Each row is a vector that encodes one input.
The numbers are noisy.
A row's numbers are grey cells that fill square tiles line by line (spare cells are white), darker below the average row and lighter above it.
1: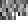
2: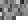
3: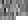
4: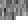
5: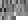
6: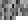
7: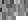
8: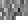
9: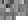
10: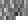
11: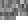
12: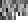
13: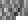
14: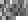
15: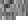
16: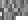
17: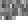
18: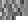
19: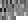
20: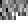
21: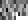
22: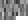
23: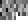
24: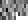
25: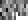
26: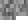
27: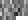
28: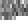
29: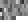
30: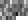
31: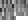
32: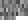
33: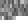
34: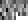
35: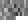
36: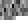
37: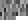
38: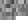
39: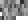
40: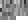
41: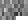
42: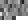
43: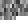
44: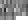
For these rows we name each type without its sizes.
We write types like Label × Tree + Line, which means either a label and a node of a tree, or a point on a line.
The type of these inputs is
List(Line).
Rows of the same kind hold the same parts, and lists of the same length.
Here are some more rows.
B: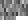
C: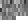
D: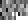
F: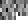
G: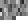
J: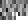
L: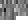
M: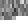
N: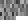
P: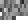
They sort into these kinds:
B, C, L, M, N
D, F, J
G, P

